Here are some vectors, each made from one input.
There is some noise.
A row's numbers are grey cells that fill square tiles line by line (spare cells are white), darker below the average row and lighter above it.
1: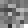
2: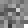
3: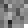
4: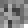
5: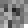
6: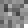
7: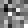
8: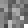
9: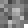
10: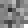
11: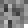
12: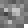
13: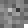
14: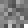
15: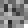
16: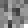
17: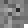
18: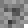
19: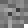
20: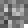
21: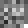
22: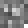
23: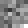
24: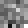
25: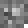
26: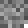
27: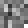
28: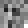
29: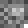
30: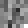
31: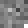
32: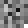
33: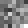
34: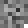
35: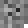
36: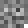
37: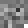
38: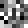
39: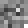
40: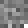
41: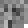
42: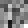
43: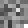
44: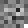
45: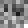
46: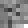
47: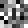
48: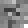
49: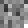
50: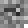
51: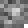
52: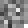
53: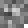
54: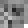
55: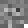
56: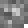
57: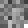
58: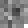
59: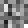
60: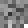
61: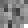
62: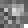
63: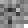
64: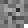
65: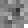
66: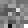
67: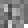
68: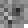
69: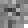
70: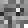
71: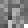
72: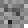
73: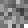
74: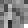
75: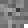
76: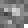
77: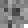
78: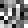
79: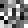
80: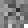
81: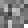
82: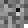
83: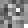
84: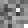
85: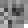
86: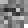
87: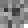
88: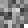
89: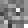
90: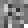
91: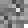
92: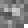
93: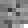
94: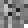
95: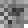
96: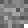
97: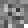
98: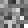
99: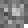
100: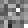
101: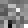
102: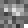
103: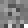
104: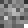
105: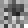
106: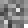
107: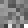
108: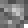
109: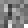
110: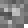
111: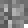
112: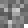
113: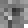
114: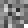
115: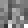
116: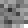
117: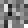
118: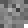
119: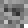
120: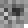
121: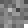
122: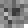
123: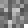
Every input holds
a list of up to two items, each a point on a 6-point line and a true/false value.
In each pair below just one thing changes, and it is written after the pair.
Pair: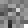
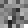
the place on the 6-point line in item 1 of the list
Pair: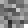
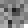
the place on the 6-point line in item 1 of the list
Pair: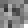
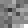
the place on the 6-point line in item 1 of the list
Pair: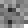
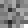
the true/false value in item 2 of the list
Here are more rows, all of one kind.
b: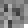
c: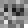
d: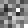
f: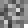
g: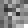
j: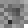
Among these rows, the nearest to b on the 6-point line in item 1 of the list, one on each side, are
c and j.
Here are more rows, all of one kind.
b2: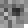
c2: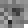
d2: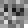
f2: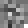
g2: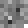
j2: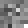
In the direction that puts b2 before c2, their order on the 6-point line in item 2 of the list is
j2, b2, g2, c2, d2, f2.
